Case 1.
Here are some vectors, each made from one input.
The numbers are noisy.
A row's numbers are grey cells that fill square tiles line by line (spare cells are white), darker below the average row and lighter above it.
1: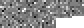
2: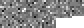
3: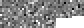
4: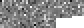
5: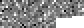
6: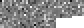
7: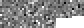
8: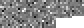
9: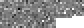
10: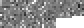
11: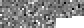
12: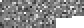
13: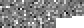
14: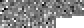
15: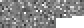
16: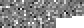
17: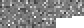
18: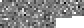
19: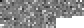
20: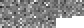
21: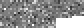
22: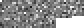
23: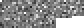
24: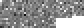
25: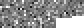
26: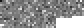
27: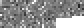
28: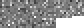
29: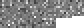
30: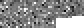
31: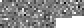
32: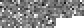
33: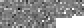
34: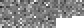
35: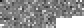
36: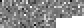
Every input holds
a point on a 5-point circle and a point on a 4-point line.
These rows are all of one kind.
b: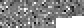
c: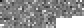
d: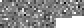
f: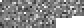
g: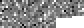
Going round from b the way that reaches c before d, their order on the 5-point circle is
b, c, g, f, d.
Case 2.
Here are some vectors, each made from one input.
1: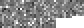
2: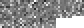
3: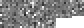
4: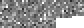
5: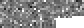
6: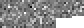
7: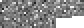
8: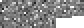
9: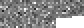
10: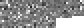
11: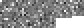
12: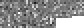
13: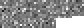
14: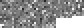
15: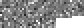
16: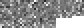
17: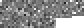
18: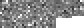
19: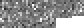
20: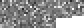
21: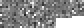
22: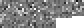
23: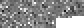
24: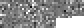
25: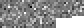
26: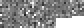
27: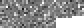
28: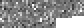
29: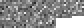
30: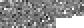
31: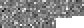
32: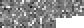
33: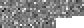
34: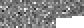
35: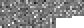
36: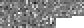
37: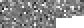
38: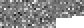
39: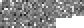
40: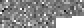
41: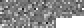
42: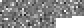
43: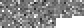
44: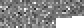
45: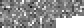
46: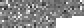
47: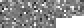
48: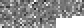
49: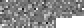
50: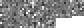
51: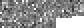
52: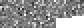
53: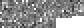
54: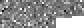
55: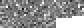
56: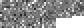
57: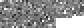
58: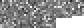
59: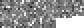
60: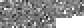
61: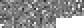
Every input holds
a point on a 5-point circle and a point on an 8-point circle.
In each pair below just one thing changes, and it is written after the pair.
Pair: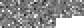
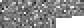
the place on the 5-point circle
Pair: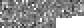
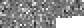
the place on the 5-point circle
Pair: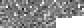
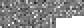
the place on the 8-point circle
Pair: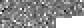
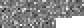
the place on the 5-point circle
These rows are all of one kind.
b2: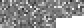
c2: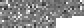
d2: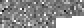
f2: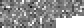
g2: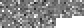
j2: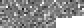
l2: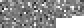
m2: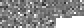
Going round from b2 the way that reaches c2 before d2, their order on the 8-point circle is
b2, l2, g2, m2, c2, f2, d2, j2.
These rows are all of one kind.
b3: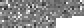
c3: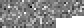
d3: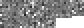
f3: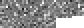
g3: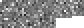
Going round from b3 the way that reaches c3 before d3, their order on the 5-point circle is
b3, f3, c3, g3, d3.
